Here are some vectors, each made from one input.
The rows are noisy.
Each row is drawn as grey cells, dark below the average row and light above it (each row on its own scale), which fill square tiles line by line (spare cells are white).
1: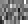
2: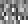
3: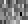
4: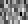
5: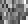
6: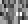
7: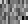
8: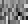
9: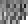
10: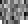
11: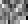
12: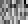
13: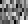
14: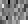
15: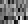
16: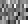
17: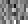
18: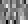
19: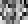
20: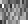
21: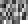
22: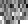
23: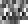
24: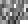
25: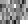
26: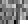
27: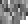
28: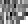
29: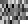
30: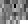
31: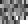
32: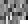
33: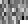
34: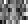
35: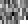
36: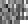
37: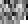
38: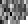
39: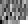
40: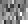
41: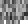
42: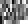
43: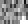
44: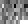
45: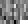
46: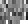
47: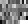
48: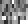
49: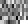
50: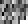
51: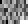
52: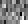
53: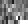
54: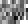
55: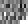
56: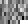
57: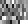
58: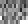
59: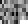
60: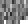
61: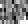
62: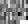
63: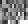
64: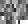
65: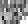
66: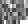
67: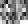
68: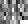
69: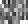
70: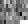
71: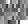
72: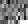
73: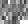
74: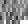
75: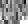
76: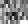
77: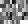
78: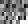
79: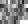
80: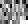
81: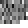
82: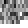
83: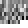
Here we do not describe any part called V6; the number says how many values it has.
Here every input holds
a point on a 5-point line and a value of V6, together with either a fixed value, or three true/false values.
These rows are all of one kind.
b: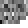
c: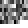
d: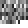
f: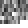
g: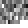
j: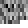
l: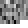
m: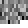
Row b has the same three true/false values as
c and f.
